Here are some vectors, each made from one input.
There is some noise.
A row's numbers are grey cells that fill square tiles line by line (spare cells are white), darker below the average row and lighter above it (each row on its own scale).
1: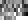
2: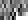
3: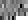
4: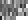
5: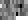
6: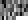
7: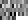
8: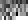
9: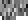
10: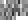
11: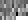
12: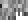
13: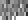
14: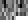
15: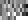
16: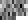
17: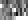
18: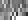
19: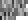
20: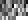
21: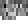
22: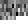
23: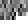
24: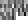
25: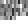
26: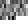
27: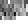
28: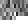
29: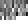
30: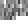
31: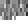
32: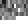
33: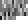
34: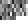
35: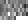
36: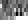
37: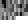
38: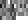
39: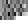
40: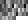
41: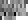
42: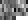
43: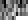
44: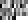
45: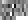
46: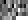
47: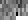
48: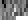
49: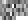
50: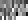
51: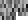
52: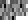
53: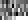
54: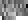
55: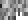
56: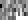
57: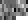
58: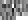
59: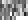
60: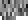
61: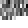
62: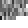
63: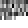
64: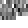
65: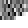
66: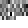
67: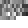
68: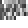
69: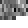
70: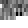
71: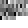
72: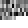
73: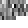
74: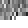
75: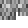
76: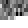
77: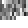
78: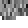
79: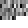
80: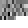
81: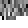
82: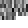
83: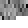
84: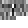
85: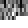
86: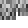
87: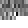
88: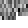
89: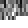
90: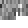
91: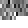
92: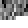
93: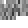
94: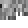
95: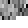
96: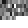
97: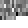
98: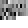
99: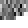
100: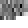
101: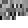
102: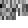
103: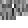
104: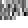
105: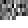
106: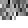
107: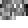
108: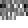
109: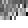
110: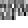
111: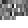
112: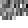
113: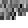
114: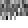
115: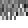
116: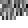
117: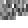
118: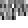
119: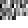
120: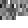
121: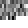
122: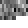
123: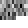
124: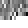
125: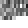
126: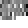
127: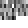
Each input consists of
either a fixed value, or five true/false values.
